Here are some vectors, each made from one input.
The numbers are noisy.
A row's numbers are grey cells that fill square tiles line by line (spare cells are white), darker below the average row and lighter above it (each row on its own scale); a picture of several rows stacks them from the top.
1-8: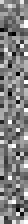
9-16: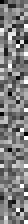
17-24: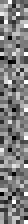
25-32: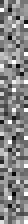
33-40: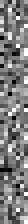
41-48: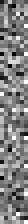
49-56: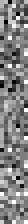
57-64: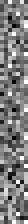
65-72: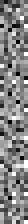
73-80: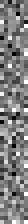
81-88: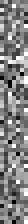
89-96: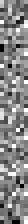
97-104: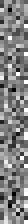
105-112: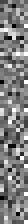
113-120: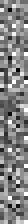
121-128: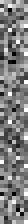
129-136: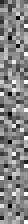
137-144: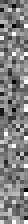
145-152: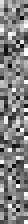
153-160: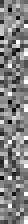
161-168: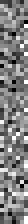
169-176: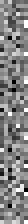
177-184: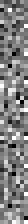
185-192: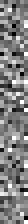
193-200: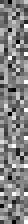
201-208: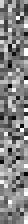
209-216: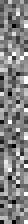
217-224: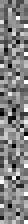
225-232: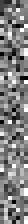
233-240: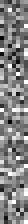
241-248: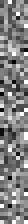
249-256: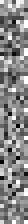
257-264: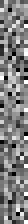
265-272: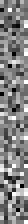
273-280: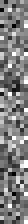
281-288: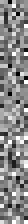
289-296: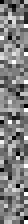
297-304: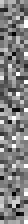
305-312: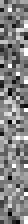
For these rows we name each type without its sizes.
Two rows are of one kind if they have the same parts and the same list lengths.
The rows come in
2 kinds.
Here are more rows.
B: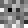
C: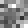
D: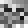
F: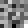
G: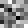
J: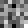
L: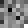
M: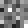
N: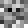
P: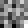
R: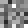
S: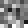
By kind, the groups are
B, D, F, N, S
C, G, J, L, M, P, R

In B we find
two labels and a true/false value.
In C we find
a point on a line and a true/false value.
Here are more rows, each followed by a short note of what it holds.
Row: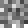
two labels and a true/false value
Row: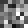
a point on a line and a true/false value
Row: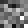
a point on a line and a true/false value
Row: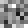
two labels and a true/false value
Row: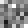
a point on a line and a true/false value
